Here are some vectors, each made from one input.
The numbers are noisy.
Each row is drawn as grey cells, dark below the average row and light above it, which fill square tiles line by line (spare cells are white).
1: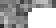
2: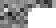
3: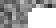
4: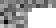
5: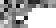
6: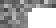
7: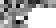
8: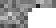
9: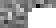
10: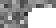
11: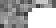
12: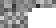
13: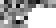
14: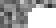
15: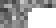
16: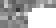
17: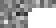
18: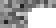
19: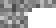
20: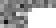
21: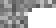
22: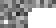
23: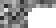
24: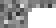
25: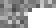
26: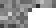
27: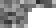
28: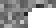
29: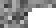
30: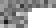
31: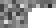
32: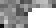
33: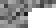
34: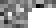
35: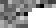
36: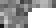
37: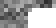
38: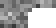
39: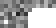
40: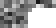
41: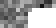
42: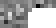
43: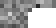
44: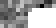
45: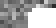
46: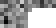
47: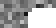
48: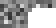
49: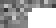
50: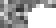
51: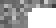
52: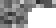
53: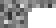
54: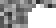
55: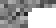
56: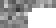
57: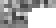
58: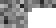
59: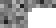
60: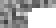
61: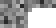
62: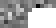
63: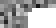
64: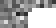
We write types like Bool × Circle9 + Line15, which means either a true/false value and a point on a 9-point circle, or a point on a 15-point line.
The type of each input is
Bool × Circle8 + Unit.
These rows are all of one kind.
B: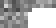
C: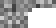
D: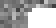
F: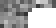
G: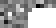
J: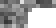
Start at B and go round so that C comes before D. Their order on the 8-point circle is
B, C, G, F, J, D.
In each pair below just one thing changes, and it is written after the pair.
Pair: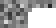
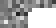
the place on the 8-point circle
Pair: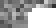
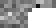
the place on the 8-point circle
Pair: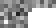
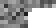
the true/false value
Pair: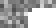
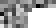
the true/false value
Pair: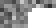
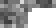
the true/false value
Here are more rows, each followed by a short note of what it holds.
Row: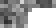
a point on an 8-point circle and a true/false value
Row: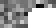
a point on an 8-point circle and a true/false value
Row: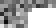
a point on an 8-point circle and a true/false value
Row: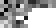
a fixed value
